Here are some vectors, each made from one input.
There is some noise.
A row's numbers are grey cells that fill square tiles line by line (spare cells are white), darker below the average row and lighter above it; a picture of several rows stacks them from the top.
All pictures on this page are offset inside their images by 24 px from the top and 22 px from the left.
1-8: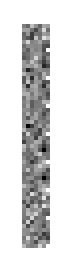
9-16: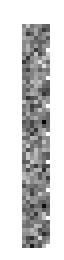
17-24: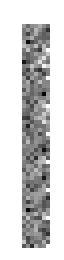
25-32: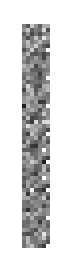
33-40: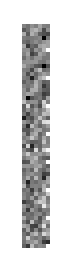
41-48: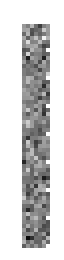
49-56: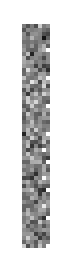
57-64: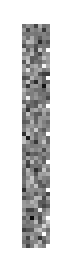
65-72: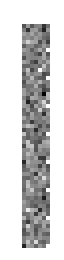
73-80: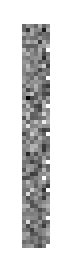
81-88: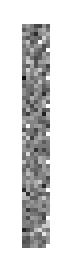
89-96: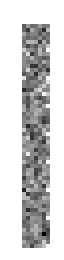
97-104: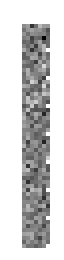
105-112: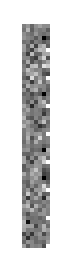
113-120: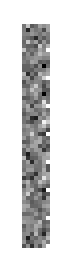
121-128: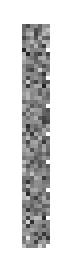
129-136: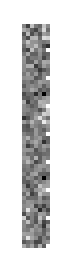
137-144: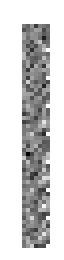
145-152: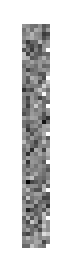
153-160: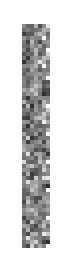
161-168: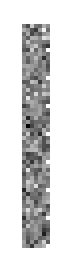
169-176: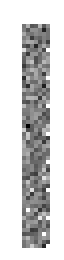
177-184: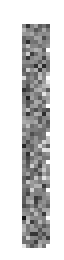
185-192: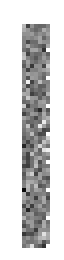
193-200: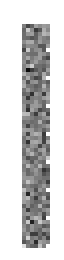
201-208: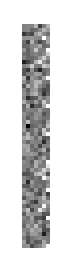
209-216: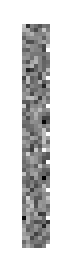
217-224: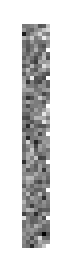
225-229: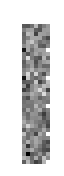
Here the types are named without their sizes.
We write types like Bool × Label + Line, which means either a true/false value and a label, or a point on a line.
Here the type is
(Bool × Line + Label) × Label.
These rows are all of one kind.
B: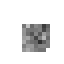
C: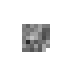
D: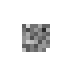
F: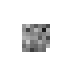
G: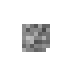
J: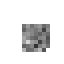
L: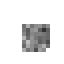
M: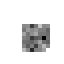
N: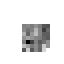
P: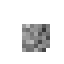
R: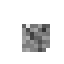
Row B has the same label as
J and P.
